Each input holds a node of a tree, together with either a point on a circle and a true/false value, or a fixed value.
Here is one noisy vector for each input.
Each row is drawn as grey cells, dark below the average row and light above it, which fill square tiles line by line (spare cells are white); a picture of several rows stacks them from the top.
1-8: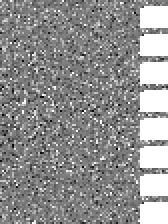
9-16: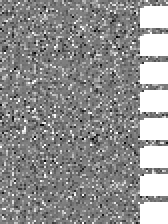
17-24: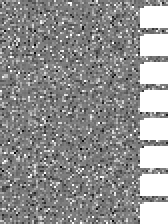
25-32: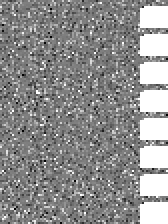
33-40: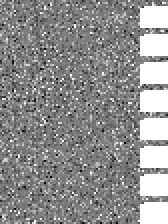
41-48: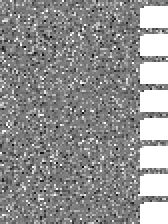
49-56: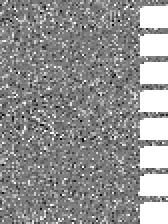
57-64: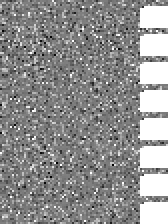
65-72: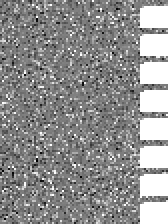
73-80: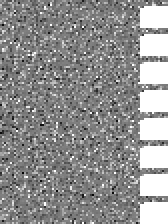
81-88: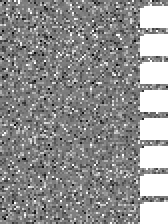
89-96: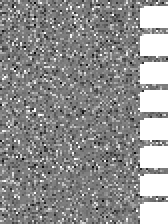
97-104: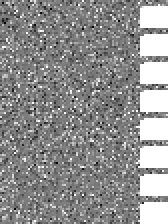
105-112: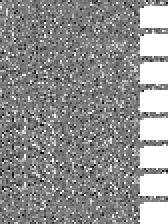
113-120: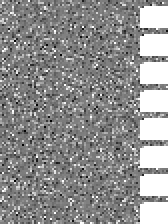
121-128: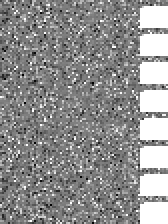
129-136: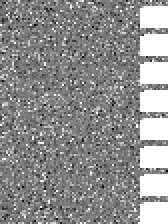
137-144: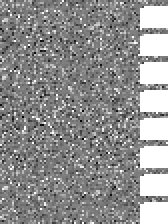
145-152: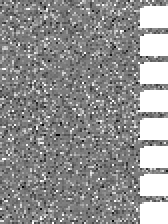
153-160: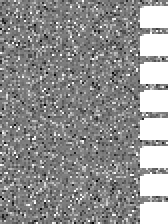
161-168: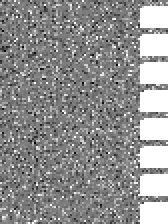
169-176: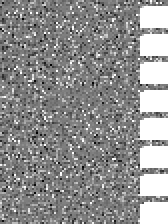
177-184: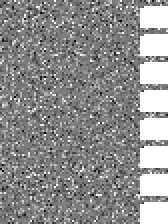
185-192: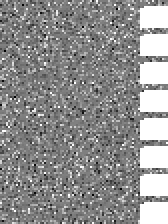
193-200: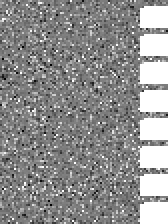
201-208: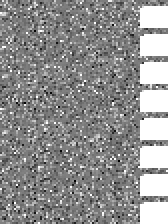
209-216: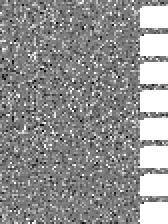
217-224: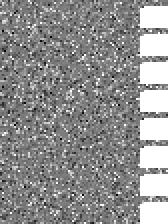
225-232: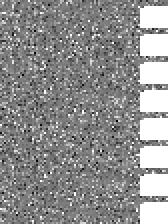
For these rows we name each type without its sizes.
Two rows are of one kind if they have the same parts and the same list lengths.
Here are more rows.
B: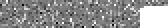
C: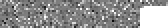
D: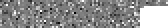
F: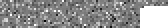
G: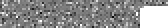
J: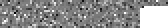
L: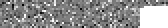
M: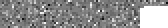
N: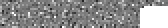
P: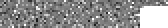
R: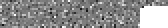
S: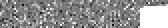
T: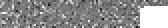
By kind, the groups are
B, C, D, G, L, P, S
F, J, M, N, R, T

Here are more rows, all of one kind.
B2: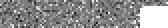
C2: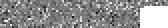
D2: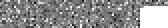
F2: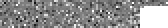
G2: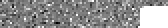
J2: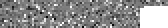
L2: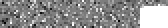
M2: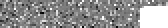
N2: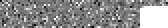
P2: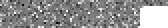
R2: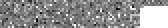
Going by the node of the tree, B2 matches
F2 and R2.
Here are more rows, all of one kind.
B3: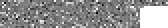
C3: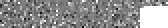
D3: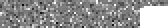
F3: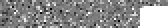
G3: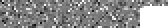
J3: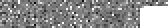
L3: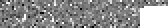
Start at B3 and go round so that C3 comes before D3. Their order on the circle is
B3, C3, D3, G3, F3, J3, L3.
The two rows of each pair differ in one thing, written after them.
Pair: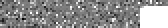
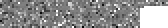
the node of the tree
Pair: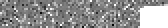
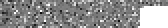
the node of the tree
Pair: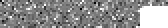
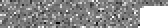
the node of the tree
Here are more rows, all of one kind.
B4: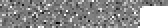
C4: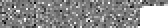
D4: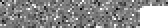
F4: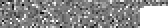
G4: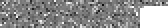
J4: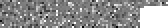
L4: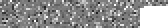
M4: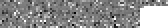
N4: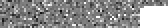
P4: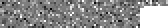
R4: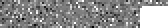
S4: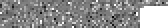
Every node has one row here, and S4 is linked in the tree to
F4, G4, J4 and L4.
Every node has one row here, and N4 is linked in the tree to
B4.
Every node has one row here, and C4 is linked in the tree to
B4.
